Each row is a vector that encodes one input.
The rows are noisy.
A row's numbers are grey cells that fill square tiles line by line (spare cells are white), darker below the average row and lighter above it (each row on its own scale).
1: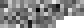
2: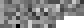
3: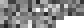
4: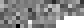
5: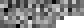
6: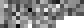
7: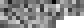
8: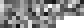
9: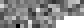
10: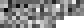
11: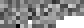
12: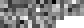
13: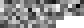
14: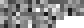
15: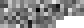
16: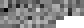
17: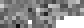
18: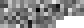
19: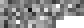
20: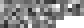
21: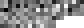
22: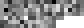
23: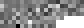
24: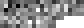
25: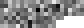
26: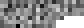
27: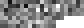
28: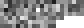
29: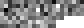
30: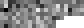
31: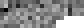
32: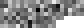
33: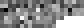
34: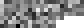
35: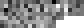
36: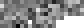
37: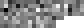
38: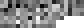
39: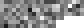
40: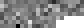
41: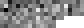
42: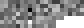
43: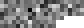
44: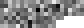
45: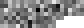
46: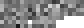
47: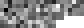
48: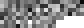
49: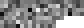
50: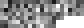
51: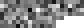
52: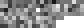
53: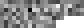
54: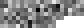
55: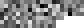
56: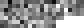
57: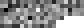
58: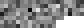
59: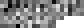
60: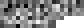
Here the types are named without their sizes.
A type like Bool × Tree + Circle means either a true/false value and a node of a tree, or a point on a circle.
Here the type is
Bool × Line × Line + Unit.
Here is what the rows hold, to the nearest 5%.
About 15% of them hold a fixed value. The rest hold a point on each of two lines and a true/false value.
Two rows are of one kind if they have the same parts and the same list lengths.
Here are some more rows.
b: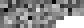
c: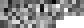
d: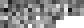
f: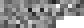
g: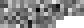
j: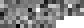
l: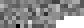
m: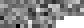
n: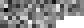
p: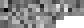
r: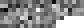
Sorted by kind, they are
b, c, d, f, j, l, m, n, p, r
g

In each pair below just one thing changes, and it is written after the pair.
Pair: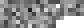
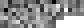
the true/false value
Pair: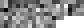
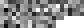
the true/false value
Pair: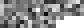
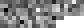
the true/false value
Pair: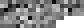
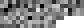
the place on one of the two lines
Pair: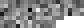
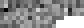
the true/false value
